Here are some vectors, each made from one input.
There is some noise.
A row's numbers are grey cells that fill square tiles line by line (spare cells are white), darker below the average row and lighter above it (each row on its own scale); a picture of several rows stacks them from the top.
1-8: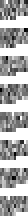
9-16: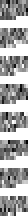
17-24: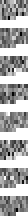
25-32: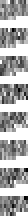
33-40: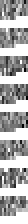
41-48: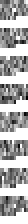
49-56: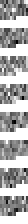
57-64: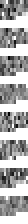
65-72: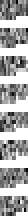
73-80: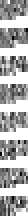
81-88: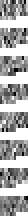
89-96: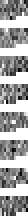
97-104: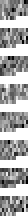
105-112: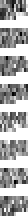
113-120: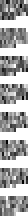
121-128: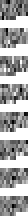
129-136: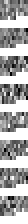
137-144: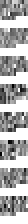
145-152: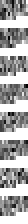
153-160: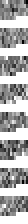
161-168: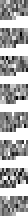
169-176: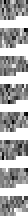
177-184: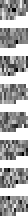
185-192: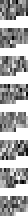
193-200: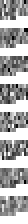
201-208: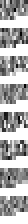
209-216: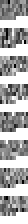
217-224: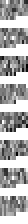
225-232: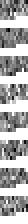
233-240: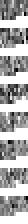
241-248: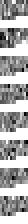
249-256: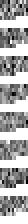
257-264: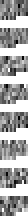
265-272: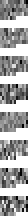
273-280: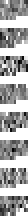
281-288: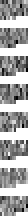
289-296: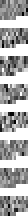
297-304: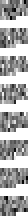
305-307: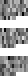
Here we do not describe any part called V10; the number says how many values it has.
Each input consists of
four true/false values and a value of V10, together with either a point on a 6-point circle, or a fixed value.
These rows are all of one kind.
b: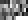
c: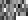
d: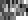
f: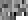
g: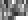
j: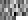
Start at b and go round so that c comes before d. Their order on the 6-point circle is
b, j, g, f, c, d.
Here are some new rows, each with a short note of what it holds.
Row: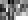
four true/false values and a value of V10
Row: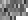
four true/false values and a value of V10
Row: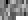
a point on a 6-point circle, four true/false values and a value of V10
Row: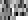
a point on a 6-point circle, four true/false values and a value of V10
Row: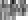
four true/false values and a value of V10
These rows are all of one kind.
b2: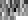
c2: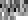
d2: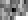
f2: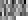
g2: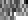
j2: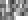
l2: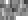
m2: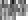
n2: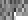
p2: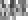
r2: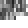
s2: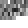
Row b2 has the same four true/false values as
c2 and l2.
